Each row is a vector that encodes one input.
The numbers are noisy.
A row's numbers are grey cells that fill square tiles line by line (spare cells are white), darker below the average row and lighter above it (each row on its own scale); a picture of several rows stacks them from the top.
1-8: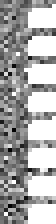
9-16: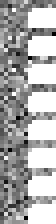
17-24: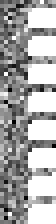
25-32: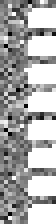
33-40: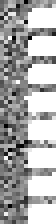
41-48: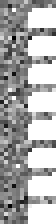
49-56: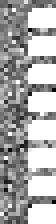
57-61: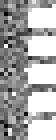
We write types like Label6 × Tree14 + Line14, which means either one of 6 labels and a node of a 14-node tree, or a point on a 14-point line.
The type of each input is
Circle6 + Line8.
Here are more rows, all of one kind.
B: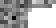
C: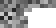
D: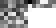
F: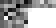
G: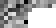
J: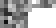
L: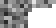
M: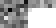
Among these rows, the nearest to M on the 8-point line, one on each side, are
B and F.
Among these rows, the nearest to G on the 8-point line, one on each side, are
D and F.
